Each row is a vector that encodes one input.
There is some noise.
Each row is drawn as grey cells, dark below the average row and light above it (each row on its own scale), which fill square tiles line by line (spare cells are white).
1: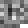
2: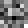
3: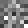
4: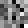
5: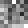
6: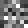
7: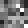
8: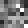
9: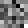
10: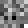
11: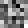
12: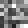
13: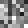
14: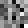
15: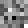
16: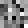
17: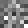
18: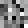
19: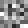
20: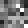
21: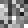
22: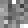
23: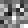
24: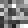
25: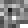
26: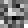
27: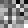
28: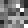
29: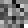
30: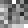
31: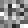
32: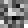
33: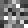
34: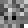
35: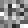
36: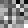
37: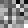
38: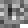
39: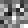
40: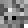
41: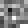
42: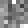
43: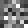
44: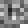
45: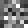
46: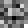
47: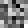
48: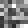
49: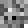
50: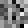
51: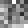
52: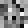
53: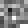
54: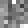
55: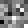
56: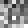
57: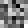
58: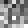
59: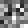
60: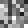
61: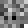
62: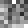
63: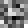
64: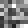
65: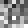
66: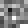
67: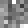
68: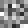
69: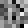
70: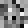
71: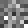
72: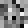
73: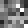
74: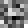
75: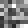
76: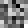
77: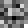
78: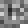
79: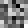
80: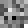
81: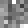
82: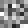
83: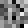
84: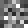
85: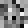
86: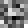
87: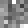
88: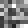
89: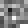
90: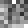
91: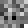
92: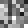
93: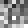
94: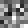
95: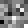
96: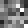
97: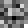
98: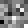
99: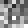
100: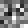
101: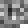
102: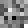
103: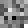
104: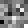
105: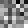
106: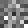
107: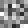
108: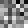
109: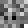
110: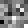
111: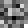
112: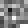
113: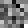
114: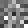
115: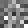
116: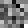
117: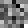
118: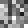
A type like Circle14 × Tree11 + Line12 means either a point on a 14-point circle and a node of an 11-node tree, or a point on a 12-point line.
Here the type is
Bool × Bool × Bool + Tree14.
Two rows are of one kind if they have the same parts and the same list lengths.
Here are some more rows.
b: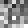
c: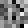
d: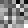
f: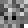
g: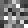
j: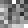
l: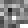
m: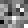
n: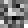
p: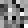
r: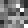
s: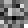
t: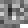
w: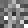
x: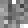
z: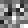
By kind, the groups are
b, d, g, j, l, m, r, t, w, x, z
c, f, n, p, s

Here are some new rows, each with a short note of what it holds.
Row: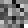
three true/false values
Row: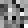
three true/false values
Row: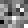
a node of a 14-node tree
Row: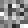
a node of a 14-node tree
